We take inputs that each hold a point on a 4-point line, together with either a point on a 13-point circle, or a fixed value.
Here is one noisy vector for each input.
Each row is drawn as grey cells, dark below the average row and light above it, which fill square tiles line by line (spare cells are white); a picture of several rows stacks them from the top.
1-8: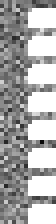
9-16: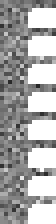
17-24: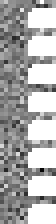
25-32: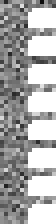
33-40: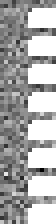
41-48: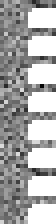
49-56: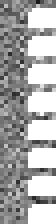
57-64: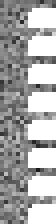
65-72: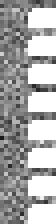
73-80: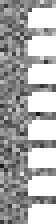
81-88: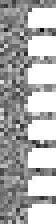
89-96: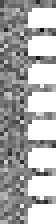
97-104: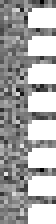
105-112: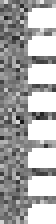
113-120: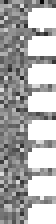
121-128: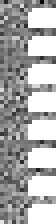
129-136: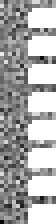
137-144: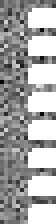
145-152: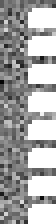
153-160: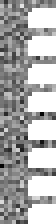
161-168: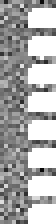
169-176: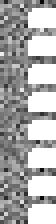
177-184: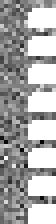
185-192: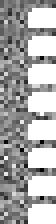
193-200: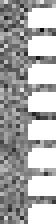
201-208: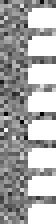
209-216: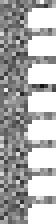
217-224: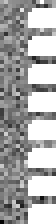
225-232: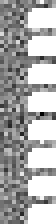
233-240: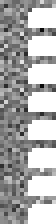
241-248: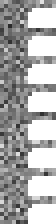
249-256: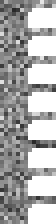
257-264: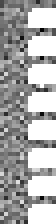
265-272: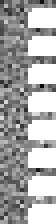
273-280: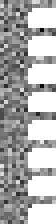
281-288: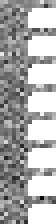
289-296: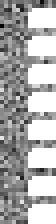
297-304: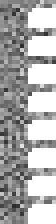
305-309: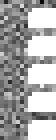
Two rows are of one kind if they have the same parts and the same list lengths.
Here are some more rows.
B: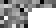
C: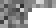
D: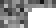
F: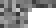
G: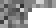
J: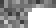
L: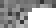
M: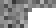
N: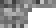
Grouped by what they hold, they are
B
C, D, F, G, J, L, M, N

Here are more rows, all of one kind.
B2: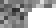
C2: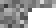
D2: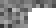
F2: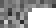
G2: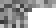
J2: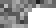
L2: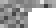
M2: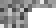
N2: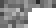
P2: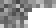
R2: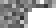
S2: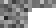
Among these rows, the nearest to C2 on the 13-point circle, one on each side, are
D2 and N2.
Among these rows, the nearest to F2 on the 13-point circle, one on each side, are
B2 and P2.
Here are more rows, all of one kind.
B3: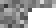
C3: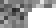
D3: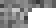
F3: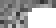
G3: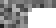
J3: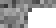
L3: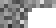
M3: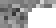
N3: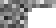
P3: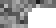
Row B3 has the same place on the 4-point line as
C3, L3, M3 and N3.
